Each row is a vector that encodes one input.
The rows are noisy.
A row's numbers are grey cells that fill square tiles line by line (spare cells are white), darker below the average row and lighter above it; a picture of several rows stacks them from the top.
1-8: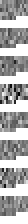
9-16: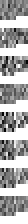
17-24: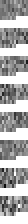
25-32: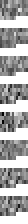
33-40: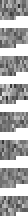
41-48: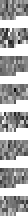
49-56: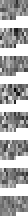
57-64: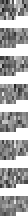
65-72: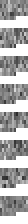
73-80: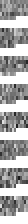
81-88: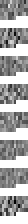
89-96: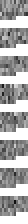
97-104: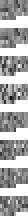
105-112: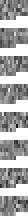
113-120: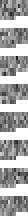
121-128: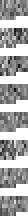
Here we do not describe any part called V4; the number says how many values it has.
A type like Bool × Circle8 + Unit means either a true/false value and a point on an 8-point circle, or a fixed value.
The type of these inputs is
Label6 × (Line6 + V4).
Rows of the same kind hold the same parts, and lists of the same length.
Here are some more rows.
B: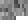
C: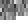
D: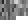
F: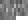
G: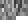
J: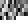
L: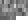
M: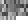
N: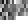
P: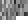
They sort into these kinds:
B, G, M, P
C, D, F, J, L, N

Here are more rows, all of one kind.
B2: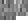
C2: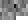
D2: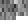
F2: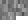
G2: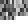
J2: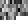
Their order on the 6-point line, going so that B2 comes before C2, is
J2, F2, G2, B2, D2, C2.
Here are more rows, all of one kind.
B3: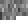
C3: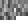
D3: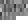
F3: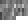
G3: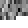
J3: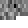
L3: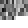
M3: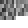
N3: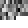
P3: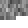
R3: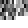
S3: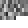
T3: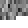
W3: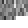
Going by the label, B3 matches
D3, G3 and T3.
